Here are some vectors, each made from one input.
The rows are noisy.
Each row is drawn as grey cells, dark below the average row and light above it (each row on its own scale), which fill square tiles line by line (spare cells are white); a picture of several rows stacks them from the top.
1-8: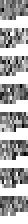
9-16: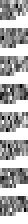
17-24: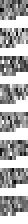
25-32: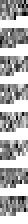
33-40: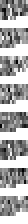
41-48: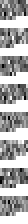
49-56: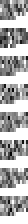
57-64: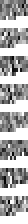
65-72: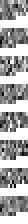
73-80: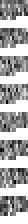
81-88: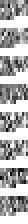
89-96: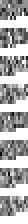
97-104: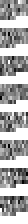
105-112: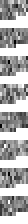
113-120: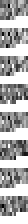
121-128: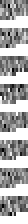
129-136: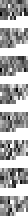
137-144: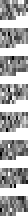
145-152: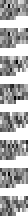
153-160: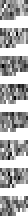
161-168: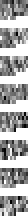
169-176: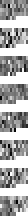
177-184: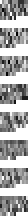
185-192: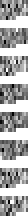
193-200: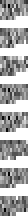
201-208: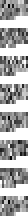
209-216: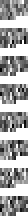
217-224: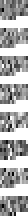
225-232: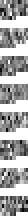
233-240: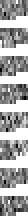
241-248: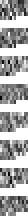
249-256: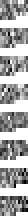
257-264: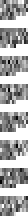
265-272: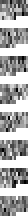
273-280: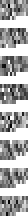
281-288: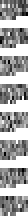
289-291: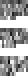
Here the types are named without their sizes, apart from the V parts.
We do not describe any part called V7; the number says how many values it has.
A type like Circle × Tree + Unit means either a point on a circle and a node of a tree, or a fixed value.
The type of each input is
(Label + Tree) × V7 + List(Line).
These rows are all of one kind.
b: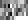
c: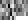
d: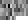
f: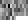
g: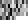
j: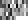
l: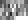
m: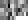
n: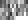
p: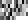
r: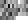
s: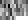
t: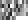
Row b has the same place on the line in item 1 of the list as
l, m and n.
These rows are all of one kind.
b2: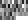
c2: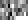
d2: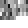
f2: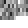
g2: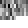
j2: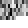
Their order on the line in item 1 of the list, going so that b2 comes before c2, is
b2, j2, g2, c2, d2, f2.
